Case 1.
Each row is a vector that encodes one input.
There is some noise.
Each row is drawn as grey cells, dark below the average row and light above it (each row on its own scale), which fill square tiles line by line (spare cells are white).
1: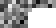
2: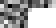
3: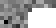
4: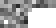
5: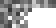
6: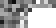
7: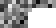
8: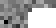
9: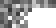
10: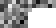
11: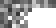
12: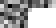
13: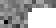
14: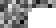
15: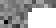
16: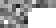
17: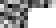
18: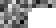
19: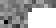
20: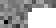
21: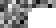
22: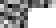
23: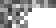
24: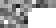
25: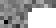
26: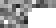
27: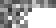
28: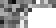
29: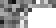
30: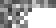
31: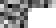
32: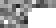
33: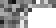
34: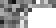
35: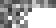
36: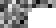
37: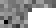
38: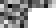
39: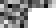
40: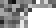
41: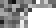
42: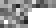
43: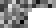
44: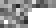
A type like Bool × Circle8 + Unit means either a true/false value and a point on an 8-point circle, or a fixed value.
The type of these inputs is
Line6.
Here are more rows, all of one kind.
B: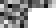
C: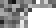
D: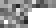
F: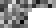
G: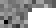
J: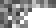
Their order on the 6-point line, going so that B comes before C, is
B, D, F, G, C, J.
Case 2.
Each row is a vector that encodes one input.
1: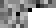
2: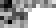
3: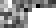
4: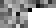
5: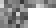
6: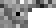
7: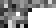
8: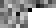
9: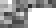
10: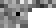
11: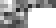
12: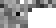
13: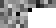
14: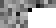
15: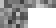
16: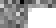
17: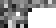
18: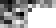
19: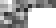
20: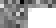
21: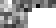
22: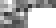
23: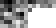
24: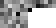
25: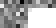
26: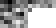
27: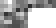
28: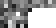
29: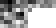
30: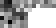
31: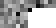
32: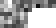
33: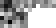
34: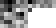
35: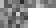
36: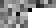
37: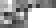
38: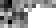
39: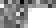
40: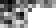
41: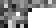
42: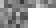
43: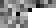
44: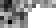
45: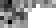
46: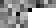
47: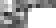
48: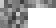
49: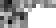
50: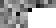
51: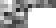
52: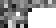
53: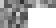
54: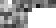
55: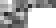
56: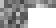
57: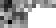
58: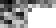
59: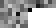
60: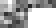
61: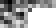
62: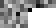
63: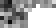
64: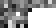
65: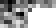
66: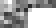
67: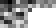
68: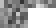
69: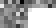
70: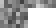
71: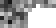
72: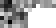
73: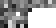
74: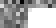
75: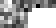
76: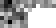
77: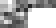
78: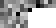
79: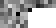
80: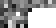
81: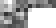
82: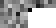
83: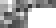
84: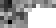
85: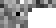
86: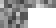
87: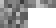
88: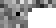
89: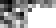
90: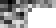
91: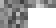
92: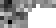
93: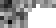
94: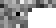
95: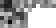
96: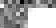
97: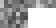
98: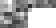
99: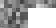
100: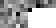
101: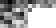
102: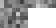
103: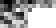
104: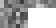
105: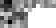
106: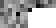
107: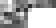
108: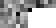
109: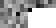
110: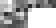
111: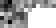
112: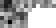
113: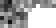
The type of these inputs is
Bool × Bool × Bool + Unit.
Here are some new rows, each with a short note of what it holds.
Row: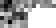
three true/false values
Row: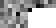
three true/false values
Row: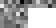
three true/false values
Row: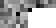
three true/false values
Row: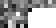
a fixed value
